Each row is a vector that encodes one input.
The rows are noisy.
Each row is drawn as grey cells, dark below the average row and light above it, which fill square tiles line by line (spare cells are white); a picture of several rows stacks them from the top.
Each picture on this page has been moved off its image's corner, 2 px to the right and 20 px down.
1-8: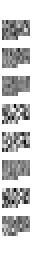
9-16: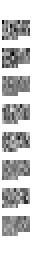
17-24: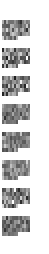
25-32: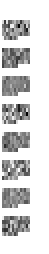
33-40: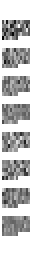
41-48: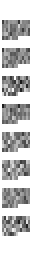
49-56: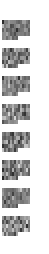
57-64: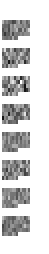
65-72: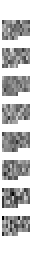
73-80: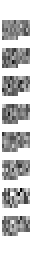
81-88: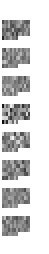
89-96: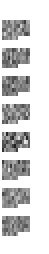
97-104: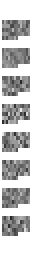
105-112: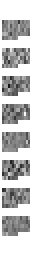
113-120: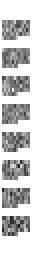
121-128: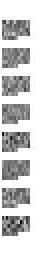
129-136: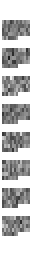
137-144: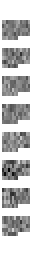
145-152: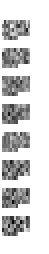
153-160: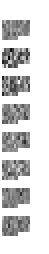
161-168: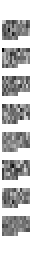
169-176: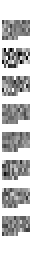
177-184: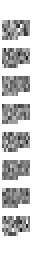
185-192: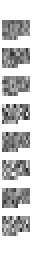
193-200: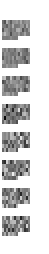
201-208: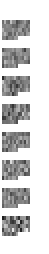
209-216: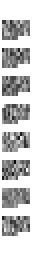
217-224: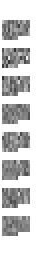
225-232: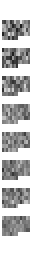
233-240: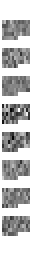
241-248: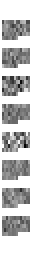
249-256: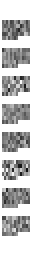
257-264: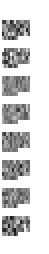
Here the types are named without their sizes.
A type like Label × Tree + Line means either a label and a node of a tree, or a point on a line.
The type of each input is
Label × (Label + Line).
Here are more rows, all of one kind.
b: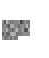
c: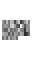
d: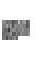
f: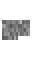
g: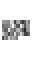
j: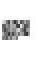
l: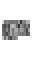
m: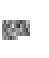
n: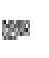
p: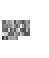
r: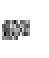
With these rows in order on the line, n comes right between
m and r.
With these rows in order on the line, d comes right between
c and p.
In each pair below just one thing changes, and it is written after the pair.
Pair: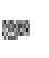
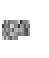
the place on the line
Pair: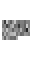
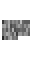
the place on the line
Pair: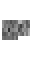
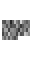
the label
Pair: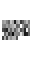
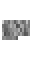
the label
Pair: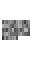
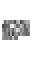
the label
